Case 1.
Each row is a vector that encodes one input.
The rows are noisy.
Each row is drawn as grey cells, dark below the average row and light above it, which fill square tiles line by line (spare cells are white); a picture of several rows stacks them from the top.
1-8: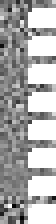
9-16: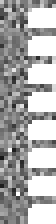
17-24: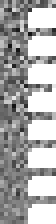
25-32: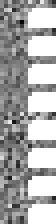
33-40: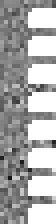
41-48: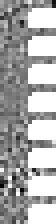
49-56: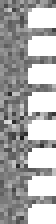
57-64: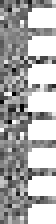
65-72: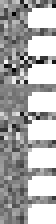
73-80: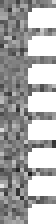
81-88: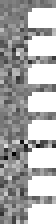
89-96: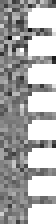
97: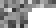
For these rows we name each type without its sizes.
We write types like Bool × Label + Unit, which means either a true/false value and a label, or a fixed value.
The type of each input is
Line × Line × (Tree + Unit).
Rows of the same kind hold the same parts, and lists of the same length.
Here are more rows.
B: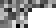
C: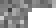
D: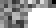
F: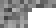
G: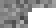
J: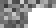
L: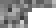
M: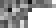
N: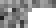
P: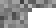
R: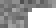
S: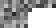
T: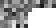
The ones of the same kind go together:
B, C, T
D, F, G, J, L, M, N, P, R, S

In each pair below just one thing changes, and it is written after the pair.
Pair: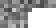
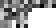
the node of the tree
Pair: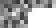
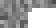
the place on one of the two lines
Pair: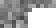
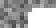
the place on one of the two lines
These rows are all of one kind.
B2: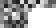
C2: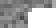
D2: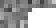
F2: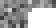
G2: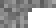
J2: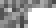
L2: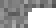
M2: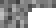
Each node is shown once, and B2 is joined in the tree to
G2 and M2.
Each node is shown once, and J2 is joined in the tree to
M2.
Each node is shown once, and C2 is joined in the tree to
F2 and M2.
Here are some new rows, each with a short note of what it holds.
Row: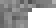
a point on each of two lines and a node of a tree
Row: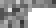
a point on each of two lines
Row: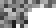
a point on each of two lines and a node of a tree
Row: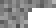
a point on each of two lines
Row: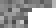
a point on each of two lines
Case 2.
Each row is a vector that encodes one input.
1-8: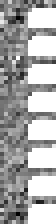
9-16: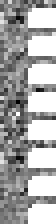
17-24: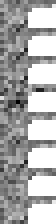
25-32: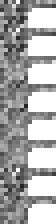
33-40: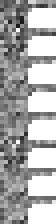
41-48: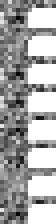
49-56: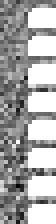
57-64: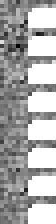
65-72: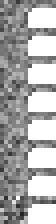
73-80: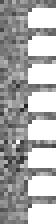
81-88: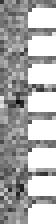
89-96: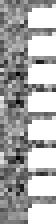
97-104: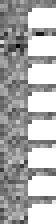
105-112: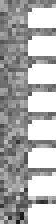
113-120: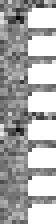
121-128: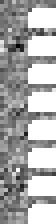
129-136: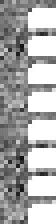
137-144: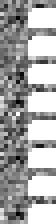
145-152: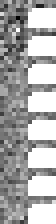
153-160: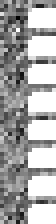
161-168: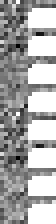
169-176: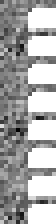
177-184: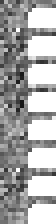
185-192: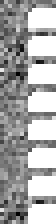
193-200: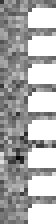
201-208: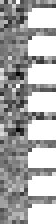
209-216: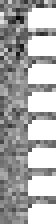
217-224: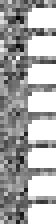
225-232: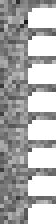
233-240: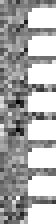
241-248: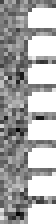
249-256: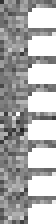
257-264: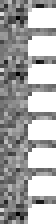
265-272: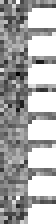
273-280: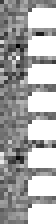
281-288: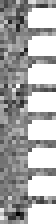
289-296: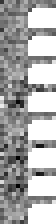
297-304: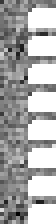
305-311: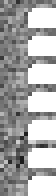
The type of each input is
Circle8 + Label4.
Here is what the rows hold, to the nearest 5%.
About 65% of them hold a point on an 8-point circle. The rest hold one of 4 labels.
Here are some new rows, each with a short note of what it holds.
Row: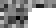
one of 4 labels
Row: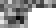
one of 4 labels
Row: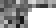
one of 4 labels
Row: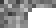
a point on an 8-point circle
